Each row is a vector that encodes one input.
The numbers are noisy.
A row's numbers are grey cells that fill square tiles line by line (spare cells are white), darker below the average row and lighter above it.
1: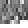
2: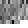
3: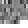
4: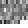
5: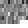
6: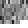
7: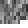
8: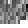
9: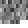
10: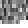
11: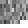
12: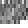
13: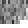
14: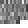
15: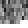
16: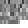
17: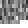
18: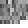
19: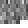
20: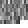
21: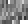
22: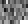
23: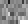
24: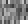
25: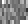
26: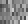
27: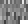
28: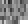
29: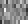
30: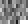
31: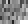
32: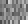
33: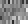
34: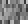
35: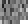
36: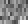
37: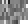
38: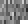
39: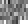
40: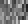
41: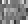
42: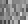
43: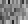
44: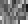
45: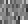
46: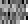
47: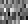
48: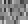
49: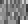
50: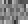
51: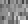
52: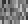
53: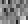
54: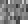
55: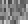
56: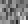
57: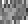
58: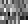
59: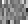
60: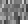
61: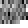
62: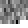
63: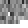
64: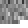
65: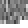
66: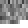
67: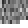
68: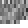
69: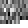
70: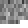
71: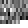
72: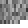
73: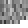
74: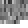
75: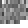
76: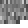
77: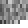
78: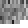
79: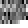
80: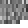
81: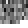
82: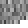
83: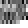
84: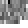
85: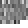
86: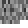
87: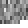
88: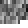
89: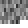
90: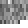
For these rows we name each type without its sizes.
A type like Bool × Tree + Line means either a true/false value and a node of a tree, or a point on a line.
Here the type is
Bool × (Tree + Unit).
